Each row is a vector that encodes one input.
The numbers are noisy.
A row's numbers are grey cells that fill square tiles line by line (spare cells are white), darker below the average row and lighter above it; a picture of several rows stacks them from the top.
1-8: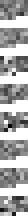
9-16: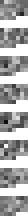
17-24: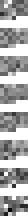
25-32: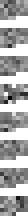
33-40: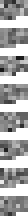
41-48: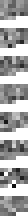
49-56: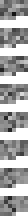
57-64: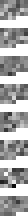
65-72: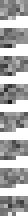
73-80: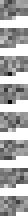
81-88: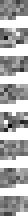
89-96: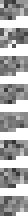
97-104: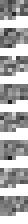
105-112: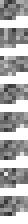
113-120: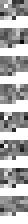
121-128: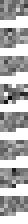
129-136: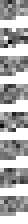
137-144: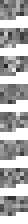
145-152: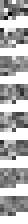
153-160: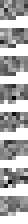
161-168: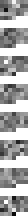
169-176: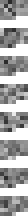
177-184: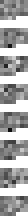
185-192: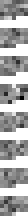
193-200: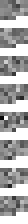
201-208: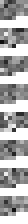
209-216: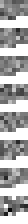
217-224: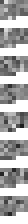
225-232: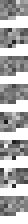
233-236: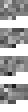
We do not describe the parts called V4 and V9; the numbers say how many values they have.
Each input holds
either a fixed value, or one of 6 labels, one of 8 labels, a value of V4 and a value of V9.
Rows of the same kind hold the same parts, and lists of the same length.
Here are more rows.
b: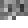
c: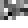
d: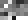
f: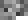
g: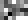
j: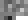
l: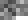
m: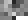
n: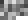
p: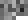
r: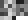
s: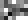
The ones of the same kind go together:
b, d, f, j, l, m, n, p, r
c, g, s

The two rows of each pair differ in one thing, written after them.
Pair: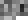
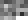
one of the two labels
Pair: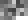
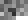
one of the two labels
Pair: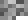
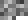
the value of V9
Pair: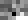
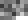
the value of V9
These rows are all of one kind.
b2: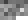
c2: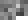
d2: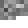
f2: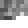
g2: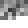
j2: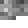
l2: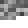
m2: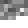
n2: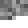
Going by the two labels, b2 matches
l2 and m2.
